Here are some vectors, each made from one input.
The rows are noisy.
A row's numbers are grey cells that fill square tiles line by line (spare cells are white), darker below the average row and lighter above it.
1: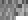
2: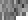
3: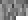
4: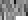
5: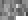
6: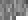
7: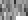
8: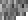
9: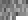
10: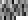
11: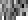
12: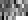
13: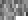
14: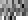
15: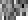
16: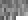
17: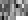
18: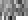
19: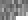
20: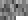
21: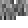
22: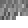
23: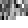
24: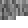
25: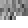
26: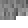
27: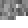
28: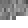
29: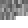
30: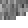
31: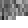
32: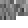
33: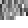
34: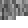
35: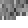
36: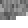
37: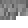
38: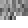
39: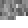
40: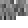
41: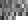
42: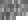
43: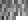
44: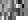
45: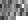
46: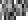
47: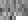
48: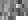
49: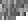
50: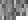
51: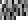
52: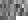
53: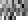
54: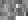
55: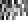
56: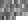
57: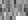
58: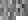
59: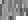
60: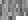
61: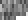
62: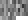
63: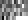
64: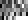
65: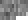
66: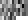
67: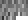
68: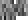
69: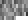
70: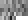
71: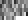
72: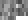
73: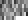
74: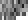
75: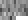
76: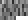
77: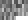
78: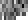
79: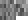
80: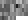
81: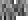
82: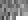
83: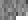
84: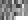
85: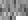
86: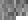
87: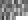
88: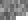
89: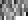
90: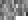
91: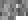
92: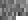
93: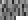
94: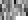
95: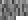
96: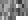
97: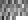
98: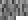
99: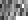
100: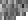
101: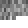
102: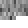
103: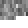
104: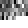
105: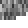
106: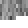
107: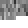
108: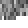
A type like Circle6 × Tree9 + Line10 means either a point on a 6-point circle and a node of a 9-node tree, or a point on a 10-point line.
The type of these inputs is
Bool × Bool × Bool + (Circle5 + Unit) × Line6.
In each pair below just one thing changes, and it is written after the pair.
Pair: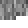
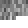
the place on the 6-point line
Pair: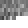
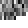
the place on the 6-point line
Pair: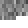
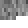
the place on the 6-point line
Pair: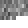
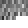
the place on the 5-point circle
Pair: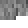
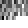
the place on the 6-point line
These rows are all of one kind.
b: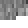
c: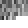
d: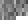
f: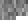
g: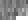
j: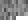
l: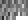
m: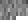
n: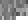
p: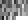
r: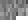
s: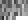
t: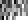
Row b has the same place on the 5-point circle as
m and r.
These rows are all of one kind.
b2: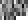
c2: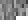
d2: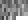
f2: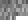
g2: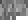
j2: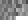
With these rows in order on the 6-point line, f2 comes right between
c2 and j2.
